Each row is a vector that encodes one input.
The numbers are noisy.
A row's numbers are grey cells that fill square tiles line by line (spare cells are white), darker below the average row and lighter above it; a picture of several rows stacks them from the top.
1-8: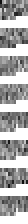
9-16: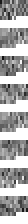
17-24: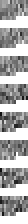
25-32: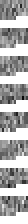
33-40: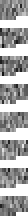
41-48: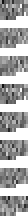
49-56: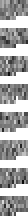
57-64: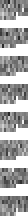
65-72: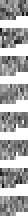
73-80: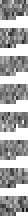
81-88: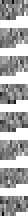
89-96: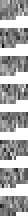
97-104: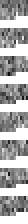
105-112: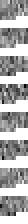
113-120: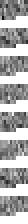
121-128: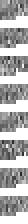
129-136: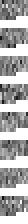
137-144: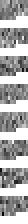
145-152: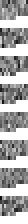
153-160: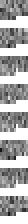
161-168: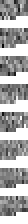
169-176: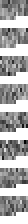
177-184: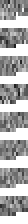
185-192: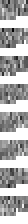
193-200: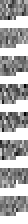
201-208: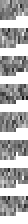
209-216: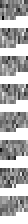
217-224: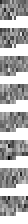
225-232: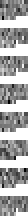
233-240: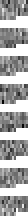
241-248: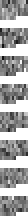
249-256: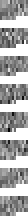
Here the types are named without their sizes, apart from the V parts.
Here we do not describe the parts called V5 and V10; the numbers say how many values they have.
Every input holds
either a point on a line, or a node of a tree, or three true/false values, or a value of V5 and a value of V10.
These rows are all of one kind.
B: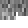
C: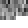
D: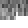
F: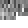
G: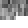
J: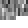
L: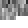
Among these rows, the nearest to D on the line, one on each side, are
B and G.
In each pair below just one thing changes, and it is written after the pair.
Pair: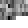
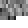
the value of V10
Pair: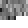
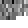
the value of V10
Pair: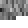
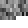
the value of V5
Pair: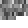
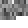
the value of V5
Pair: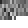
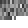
the value of V5
